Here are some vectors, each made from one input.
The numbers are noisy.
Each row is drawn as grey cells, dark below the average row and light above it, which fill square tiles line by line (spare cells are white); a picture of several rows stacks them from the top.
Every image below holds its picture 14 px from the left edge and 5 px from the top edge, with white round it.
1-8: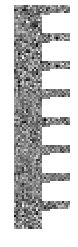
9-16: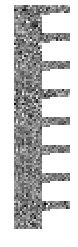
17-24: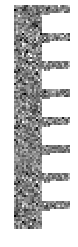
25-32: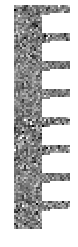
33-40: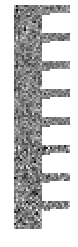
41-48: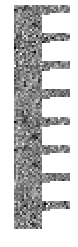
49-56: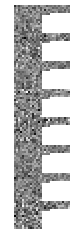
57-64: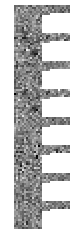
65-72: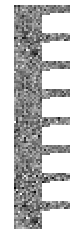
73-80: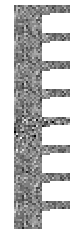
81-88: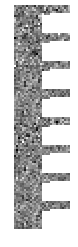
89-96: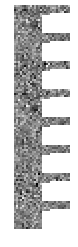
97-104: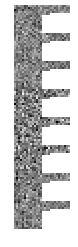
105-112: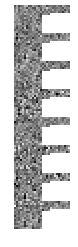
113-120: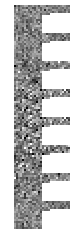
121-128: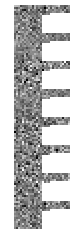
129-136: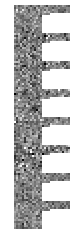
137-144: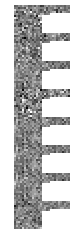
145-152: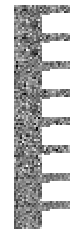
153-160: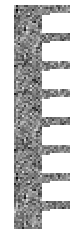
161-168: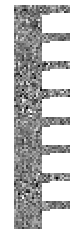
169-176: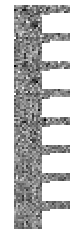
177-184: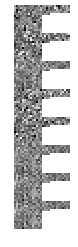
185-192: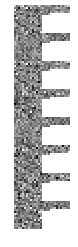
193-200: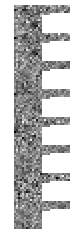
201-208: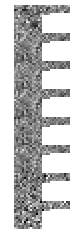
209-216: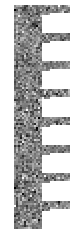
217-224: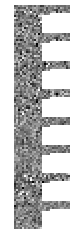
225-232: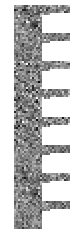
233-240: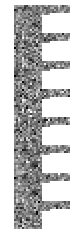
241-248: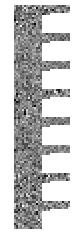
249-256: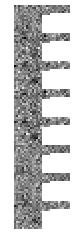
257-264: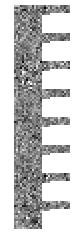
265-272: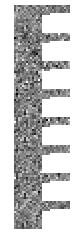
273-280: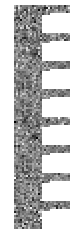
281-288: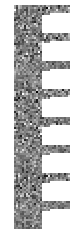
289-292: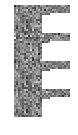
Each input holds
either a point on a 16-point circle, or a point on a 13-point line, or a point on a 17-point line.
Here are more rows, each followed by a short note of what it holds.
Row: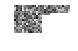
a point on a 13-point line
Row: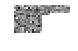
a point on a 17-point line
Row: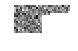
a point on a 13-point line
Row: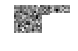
a point on a 13-point line
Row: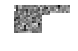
a point on a 17-point line
